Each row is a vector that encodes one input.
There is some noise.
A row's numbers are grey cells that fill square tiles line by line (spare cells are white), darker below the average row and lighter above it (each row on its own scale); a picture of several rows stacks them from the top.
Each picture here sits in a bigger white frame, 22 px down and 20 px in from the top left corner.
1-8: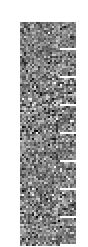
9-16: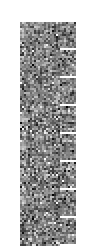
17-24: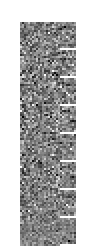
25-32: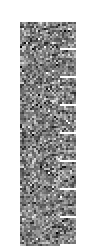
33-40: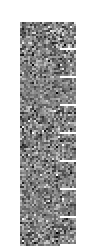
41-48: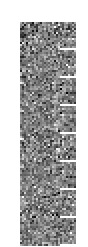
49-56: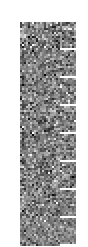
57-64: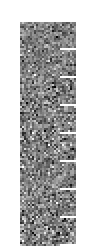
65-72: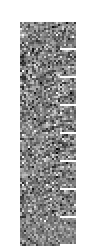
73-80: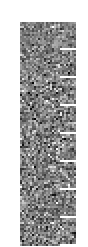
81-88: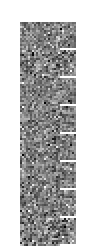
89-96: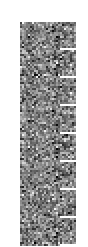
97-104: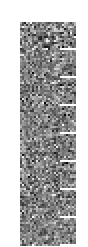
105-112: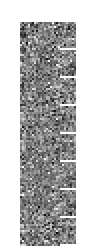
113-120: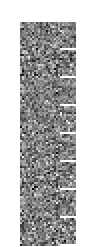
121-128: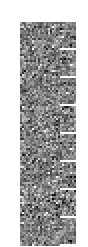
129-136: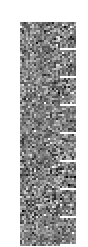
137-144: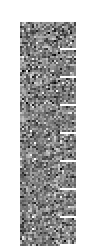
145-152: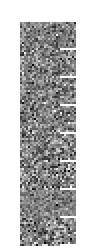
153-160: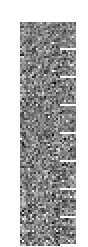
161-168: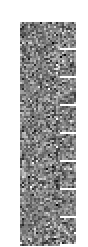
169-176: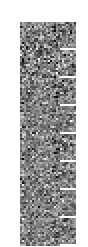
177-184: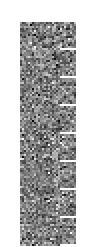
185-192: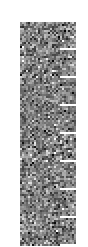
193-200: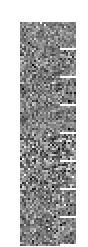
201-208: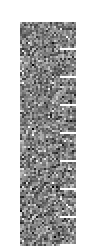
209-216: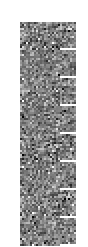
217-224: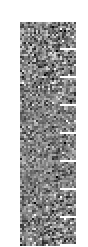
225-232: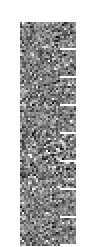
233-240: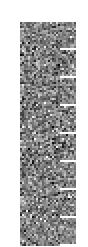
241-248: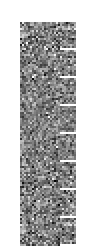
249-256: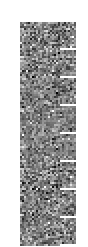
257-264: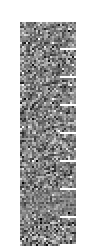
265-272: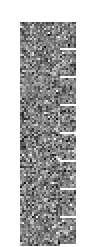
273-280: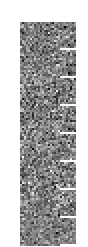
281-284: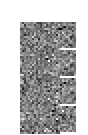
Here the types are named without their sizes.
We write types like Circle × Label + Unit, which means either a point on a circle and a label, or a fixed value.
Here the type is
Line + List(Circle).
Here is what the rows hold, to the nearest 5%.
About 50% of them hold a point on a line. The rest are lists of points on a circle.
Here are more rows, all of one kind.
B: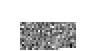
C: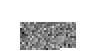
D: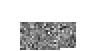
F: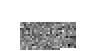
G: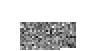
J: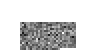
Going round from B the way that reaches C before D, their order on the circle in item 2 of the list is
B, C, J, F, D, G.
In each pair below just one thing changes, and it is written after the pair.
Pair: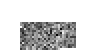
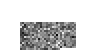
the place on the circle in item 1 of the list
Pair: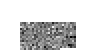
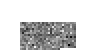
the place on the circle in item 2 of the list
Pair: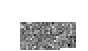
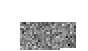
the place on the circle in item 2 of the list
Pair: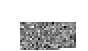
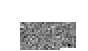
the place on the circle in item 1 of the list
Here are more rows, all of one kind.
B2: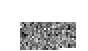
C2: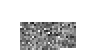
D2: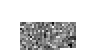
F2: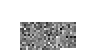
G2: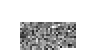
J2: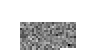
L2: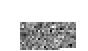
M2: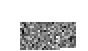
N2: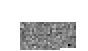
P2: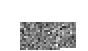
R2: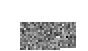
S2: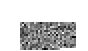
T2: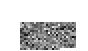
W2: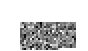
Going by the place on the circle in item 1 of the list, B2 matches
C2, F2 and R2.
